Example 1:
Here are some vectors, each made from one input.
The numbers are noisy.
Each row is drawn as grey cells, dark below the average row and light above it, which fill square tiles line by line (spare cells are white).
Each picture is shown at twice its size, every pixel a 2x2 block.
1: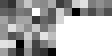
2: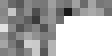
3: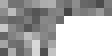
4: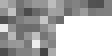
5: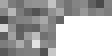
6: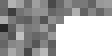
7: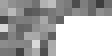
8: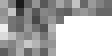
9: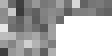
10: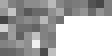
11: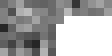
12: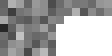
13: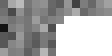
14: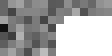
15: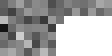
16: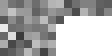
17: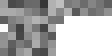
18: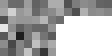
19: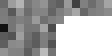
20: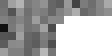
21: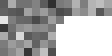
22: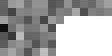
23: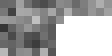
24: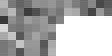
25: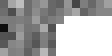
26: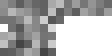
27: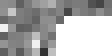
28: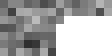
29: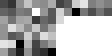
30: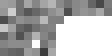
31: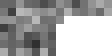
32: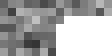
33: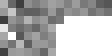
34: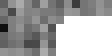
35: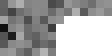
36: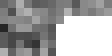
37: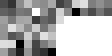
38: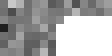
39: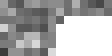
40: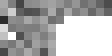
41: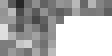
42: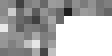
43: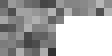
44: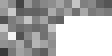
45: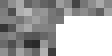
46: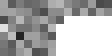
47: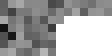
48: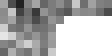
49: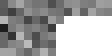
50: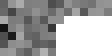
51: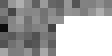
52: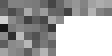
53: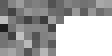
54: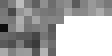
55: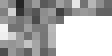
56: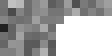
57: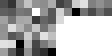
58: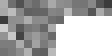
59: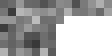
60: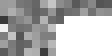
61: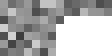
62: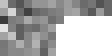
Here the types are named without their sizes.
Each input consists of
a list of items, each a point on each of two lines.
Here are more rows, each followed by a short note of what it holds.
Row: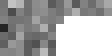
a list of one item
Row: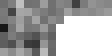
a list of one item
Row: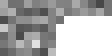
a list of two items
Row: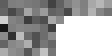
a list of one item
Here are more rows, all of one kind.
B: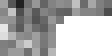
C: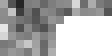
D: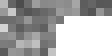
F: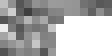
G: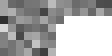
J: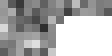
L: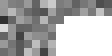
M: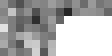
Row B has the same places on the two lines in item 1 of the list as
J and M.
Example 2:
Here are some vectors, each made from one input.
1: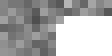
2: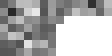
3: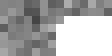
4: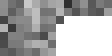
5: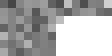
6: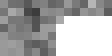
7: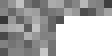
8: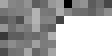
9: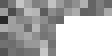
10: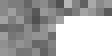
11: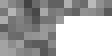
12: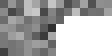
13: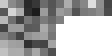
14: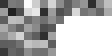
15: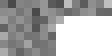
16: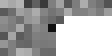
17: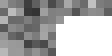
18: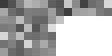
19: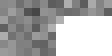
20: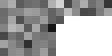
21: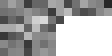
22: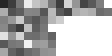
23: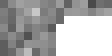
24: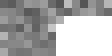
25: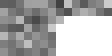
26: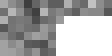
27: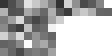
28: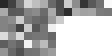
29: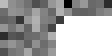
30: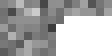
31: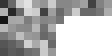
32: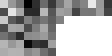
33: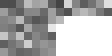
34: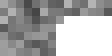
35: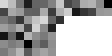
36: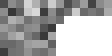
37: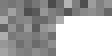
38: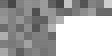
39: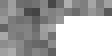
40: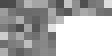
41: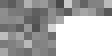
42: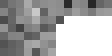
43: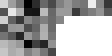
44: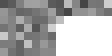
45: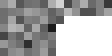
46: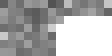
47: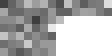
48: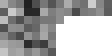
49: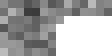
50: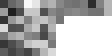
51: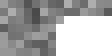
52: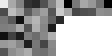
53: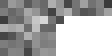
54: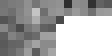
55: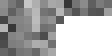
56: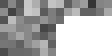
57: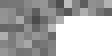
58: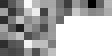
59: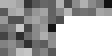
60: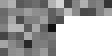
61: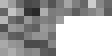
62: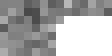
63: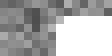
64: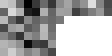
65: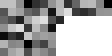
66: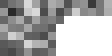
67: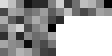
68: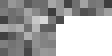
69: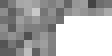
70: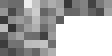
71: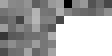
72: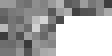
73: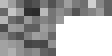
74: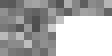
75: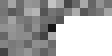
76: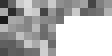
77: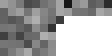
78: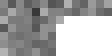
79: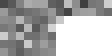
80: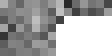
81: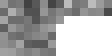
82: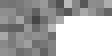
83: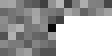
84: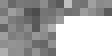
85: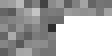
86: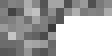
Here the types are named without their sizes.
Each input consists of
either a point on a circle, or a label.
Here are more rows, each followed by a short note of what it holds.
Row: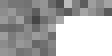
a label
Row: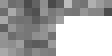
a label
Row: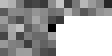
a point on a circle
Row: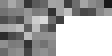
a point on a circle
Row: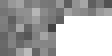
a point on a circle
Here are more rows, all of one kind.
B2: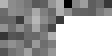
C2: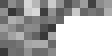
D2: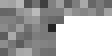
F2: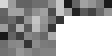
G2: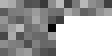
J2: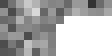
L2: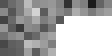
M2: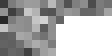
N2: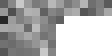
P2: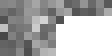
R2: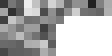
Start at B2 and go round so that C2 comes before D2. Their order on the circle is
B2, F2, P2, M2, N2, R2, C2, G2, D2, J2, L2.
